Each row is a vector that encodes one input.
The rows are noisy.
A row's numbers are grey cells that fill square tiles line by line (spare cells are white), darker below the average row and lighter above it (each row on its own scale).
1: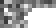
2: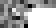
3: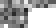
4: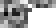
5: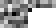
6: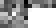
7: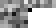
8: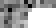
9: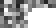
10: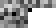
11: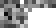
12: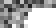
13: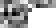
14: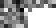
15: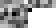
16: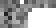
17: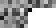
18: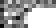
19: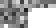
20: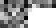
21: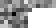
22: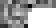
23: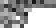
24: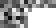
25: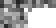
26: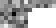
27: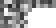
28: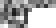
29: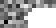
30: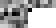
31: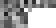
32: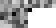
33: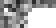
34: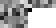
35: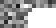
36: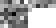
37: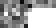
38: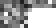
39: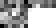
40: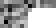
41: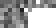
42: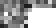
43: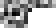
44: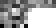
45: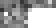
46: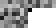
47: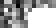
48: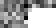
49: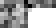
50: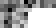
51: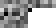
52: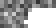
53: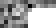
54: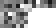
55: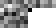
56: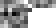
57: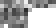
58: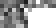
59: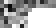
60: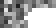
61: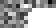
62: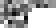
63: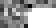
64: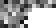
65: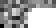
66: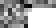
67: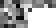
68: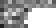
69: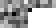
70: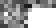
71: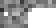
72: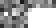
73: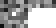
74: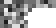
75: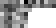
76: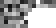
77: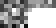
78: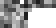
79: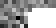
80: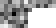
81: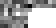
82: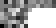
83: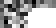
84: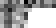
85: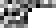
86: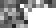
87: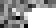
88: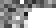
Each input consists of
either a point on a 4-point line, or a point on a 6-point line and a true/false value.
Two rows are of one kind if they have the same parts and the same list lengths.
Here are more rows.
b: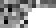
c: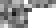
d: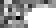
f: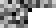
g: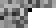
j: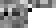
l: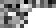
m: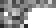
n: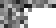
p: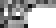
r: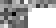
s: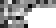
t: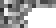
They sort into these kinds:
b, d, l, m, n, p, s, t
c, f, g, j, r

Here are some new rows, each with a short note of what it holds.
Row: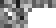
a point on a 6-point line and a true/false value
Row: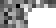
a point on a 6-point line and a true/false value
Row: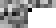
a point on a 4-point line
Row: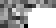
a point on a 6-point line and a true/false value
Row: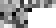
a point on a 4-point line
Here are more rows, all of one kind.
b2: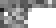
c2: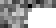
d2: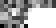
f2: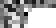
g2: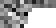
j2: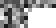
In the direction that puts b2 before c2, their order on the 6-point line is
b2, d2, c2, j2, f2, g2.
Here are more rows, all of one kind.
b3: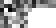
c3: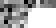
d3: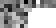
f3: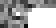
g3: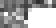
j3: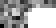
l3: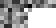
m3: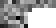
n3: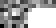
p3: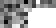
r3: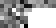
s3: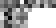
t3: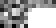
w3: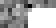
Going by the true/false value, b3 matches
g3, l3 and m3.
